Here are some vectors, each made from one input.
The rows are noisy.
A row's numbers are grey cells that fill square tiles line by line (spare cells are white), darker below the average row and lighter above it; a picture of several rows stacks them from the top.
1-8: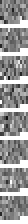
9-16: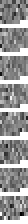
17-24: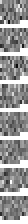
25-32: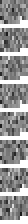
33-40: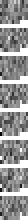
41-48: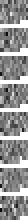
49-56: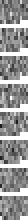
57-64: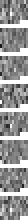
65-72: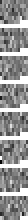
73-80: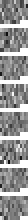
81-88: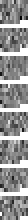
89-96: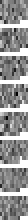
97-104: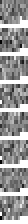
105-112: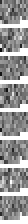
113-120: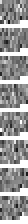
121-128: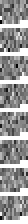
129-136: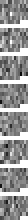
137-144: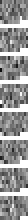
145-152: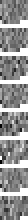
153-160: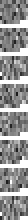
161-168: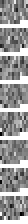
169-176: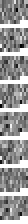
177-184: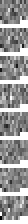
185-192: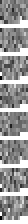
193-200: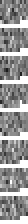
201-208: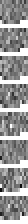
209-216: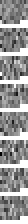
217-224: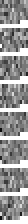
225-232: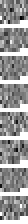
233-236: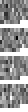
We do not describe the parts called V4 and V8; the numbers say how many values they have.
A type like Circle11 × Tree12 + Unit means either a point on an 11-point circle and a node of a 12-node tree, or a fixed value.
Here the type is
Circle9 + List3(Line5) + (Tree7 + V8) × V4.
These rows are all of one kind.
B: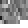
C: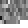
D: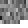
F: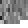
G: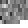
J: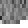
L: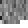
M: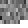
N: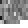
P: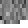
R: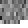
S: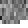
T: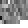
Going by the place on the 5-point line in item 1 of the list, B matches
C, F, N and T.
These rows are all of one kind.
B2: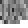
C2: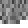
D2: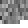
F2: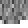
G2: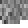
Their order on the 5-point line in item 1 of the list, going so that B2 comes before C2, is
B2, D2, G2, C2, F2.
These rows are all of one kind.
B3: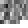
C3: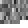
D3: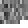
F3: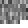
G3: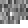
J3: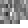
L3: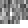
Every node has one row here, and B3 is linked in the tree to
J3 and L3.
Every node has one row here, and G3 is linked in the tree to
C3 and J3.
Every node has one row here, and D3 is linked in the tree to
F3.
